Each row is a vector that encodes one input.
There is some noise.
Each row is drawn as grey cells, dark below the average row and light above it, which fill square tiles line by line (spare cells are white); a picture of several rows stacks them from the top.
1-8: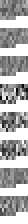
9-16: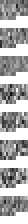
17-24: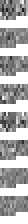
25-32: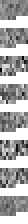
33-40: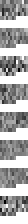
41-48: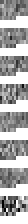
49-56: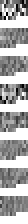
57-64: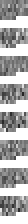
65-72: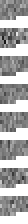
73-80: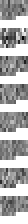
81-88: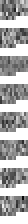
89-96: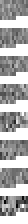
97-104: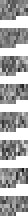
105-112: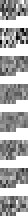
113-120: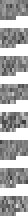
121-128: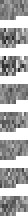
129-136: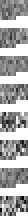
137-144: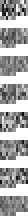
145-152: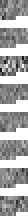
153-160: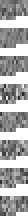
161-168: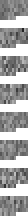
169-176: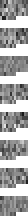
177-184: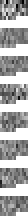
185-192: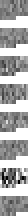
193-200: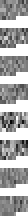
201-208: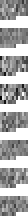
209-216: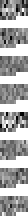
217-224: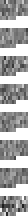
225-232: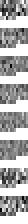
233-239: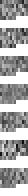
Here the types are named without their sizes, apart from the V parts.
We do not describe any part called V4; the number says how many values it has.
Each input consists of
either a point on a line, a node of a tree and a true/false value, or two values of V4.
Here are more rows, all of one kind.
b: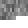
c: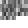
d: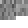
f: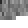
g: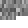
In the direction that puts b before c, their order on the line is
g, f, b, d, c.
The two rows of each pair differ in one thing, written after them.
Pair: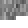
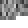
the true/false value
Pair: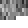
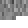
the node of the tree
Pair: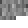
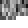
the place on the line
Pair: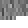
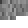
the place on the line
